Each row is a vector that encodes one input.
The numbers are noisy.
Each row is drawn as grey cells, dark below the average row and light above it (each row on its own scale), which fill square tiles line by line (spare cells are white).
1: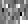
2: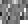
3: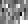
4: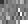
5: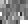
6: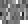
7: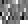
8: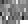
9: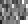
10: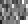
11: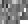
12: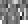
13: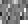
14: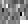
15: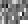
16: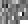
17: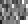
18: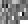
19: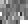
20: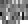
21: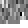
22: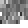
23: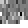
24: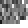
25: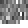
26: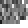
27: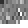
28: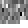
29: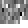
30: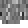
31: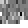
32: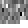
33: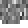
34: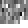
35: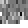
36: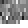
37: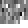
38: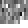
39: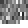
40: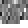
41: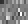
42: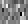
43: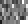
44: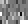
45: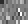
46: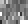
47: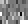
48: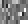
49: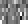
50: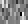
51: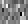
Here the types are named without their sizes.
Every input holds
a list of points on a line.
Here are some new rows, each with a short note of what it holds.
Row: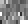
a list of one item
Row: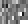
a list of two items
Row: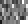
the empty list
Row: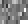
a list of two items
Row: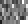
the empty list
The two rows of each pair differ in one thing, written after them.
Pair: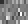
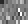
the place on the line in item 2 of the list
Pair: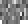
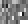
the place on the line in item 1 of the list
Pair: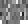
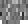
the place on the line in item 2 of the list
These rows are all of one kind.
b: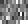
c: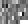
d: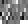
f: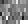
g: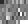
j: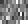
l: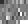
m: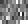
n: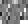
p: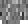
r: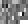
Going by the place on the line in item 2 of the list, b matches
g, j, l and m.
